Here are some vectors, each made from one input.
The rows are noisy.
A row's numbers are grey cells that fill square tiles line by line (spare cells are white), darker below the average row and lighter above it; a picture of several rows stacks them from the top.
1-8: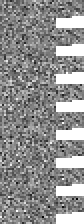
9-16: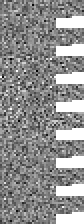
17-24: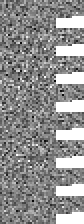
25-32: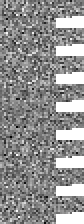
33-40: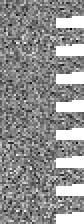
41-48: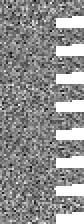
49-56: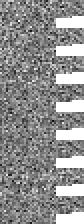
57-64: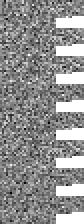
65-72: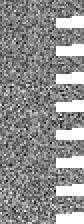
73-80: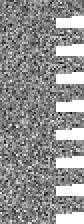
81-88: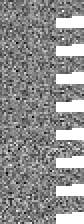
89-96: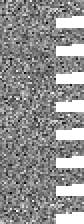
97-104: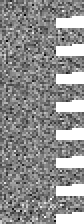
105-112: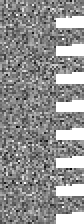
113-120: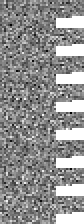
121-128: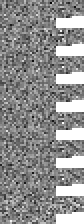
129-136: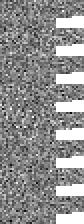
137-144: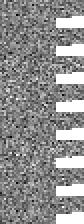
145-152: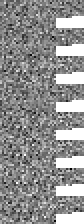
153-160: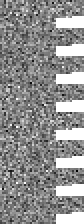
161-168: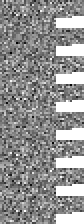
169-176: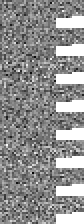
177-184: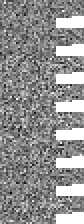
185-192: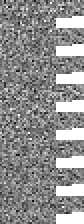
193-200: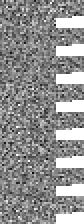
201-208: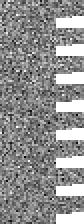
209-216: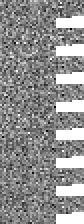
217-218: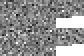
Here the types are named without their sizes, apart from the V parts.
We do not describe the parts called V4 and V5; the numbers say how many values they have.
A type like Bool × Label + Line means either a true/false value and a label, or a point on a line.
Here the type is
Bool × (Circle + Unit) + Line + V4 × V5.
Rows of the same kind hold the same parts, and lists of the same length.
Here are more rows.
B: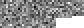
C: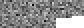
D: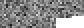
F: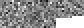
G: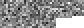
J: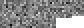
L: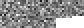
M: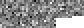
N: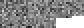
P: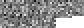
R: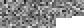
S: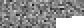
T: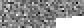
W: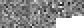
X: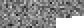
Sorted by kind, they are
B, G, M, P, R
C, S
D, J, N, W, X
F, L, T

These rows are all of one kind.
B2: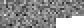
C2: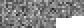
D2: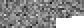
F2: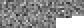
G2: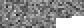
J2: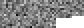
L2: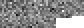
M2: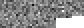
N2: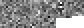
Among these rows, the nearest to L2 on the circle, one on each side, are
C2 and M2.
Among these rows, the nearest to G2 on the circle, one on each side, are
C2 and N2.
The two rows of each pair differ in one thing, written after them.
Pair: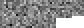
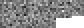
the place on the circle
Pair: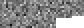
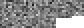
the place on the circle
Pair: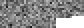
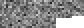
the place on the circle
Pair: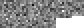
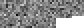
the place on the circle
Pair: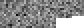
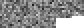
the place on the circle
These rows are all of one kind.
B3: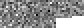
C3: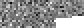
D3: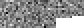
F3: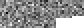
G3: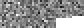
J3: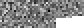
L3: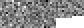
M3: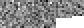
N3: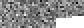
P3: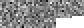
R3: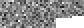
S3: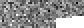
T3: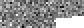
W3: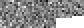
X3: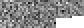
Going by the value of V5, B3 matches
L3, M3, P3 and W3.
